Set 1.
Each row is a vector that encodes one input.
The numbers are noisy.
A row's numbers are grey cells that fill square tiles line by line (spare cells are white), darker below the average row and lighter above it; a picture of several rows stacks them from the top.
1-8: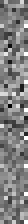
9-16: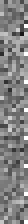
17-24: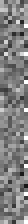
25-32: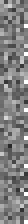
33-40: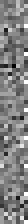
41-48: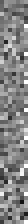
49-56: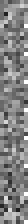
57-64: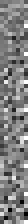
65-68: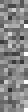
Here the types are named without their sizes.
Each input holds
a label and a point on a line.
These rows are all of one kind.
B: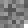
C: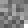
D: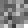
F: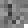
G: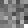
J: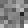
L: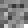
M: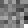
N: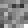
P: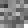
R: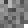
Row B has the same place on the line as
F, J and R.
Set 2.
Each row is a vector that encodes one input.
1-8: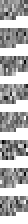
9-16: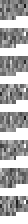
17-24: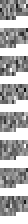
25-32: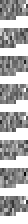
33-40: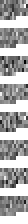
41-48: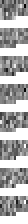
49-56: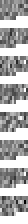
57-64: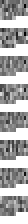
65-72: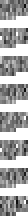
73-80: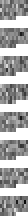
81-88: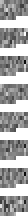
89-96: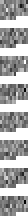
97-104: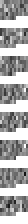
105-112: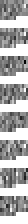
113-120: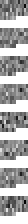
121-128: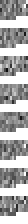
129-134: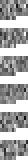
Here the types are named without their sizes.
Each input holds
a point on a line, together with either a fixed value, or three true/false values.
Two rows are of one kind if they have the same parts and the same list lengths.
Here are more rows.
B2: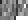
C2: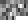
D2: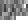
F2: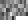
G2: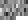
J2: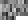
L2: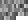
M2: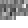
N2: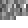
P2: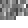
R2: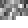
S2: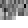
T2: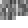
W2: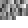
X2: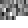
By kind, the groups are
B2, D2, M2, N2, P2, W2
C2, F2, G2, J2, L2, R2, S2, T2, X2

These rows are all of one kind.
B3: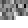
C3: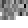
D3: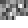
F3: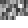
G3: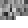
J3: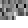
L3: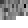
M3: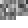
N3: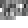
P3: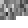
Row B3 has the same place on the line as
D3, F3, G3 and J3.
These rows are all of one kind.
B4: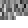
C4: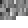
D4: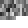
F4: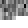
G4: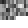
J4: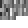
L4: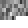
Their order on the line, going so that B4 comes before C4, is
B4, L4, G4, C4, J4, F4, D4.
